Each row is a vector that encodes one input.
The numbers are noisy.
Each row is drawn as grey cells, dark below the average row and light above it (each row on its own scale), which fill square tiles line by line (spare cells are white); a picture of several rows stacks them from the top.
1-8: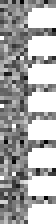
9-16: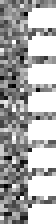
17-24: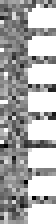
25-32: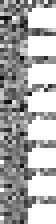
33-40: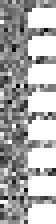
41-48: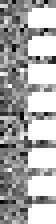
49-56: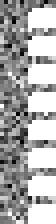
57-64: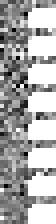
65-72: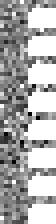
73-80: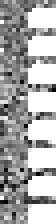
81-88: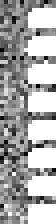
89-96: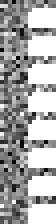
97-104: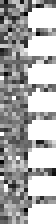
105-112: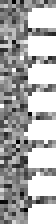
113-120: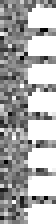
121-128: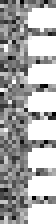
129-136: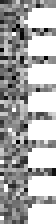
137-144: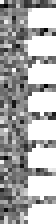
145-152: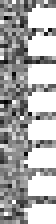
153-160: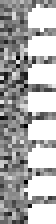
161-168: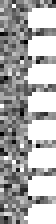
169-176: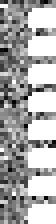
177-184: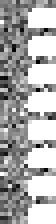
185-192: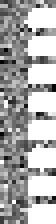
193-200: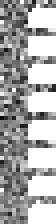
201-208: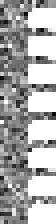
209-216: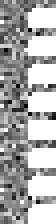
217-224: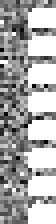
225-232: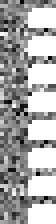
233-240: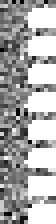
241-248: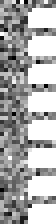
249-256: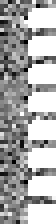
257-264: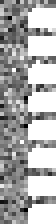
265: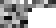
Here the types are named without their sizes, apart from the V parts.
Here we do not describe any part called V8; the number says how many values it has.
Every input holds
either a node of a tree and a value of V8, or a list of points on a circle.
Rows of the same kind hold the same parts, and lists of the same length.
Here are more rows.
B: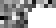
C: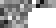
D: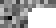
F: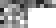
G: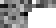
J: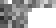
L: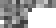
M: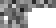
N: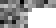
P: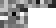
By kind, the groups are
B, D, L
C, M
F, N, P
G
J

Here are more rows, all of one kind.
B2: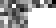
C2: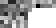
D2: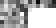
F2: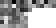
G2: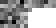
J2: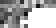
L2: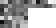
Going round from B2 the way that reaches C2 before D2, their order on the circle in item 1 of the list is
B2, F2, G2, J2, C2, L2, D2.
